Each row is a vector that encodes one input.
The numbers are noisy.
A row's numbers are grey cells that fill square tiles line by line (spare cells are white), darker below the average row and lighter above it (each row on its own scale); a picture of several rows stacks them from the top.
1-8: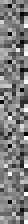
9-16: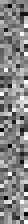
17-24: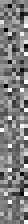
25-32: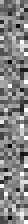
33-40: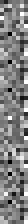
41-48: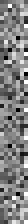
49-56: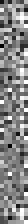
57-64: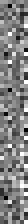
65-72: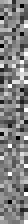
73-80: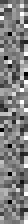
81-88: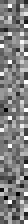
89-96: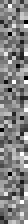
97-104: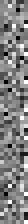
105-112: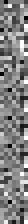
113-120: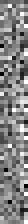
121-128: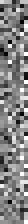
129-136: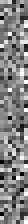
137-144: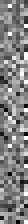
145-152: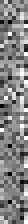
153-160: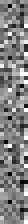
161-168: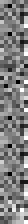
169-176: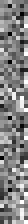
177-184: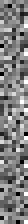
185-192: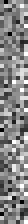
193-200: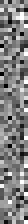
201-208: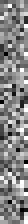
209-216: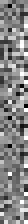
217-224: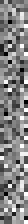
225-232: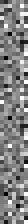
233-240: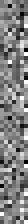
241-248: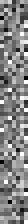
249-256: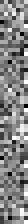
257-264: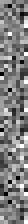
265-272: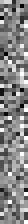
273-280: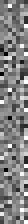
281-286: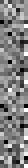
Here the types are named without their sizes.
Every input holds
either three true/false values, or a list of points on a circle.
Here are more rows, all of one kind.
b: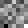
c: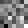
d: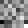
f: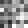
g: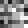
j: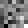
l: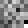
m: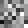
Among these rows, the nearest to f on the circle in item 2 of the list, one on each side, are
b and l.
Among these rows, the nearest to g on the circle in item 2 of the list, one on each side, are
d and j.
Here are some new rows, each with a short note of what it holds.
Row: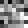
a list of two items
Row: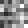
a list of two items
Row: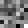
the empty list
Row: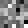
a list of two items
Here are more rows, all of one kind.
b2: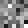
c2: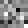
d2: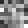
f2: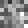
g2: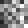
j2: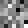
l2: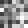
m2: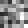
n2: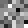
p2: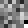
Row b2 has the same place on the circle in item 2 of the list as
j2 and l2.
